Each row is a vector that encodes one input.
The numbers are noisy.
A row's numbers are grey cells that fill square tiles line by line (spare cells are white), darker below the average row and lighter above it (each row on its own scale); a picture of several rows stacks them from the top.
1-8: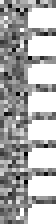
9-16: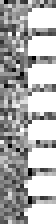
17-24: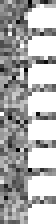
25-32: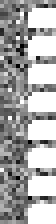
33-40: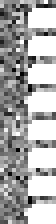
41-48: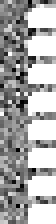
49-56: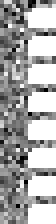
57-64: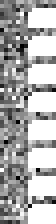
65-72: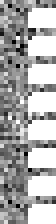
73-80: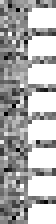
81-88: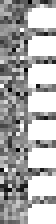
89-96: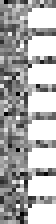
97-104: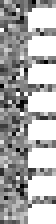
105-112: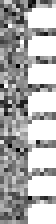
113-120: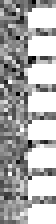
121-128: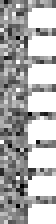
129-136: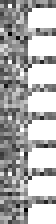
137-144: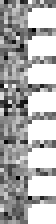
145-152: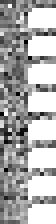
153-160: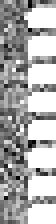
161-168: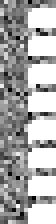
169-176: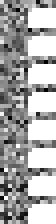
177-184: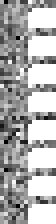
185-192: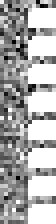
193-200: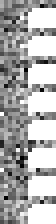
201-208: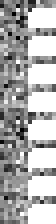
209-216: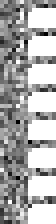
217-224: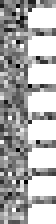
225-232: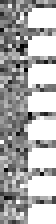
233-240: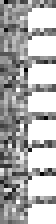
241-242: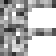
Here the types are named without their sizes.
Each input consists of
either a point on a circle, or a node of a tree and three true/false values.
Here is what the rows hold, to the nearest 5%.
About 25% of them hold a point on a circle. The rest hold a node of a tree and three true/false values.
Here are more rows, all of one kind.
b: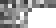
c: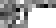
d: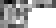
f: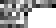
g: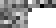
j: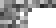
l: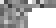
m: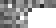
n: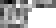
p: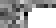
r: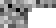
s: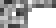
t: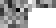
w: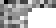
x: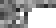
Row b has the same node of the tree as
d, n, t and x.
